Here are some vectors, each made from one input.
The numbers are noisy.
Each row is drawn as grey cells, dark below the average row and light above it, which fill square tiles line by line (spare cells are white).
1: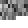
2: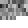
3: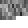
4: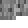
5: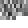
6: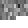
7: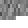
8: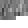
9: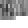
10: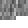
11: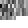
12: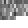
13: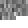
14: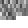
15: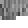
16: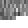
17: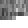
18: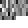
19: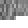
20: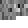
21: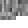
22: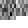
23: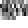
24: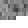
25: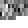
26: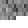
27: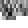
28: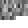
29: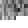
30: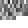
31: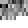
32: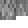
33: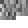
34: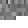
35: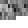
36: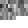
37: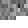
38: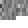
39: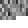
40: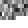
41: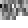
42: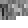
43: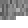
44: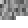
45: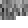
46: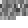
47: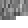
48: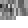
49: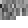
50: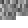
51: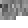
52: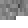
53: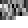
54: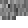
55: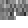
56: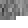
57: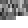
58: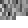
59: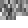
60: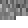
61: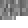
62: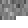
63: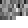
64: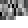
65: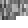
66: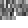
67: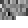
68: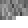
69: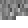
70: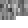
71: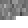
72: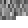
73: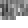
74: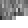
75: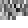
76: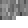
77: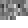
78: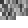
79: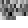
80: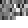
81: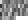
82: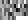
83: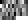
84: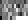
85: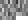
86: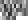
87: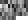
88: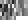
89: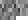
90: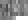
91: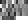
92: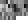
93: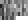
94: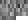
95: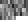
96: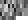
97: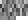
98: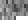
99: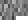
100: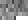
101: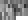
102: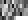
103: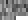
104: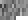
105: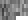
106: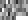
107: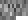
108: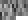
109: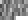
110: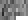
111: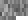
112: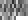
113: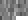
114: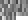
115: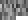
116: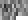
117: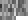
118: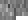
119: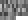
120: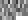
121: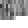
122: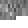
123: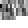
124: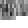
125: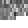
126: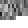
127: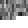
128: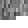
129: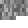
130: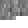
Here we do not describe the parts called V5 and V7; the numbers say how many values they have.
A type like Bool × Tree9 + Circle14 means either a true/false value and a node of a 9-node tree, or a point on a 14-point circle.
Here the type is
(Bool × V7 + Unit) × V5 + Line4.
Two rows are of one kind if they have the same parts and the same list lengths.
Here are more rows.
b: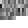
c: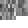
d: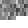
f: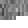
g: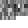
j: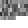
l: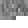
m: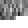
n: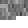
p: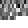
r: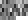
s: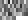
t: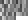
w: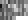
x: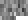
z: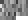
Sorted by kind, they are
b, c, d, n, w
f, g, j, l, m, p, r, x
s, t, z

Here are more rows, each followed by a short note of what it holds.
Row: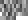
a point on a 4-point line
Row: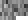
a true/false value, a value of V5 and a value of V7
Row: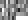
a point on a 4-point line
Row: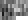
a value of V5
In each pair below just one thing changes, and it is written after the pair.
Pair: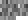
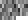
the value of V5
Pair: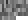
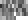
the true/false value
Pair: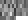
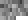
the true/false value
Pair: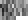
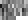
the value of V7
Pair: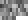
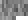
the value of V7
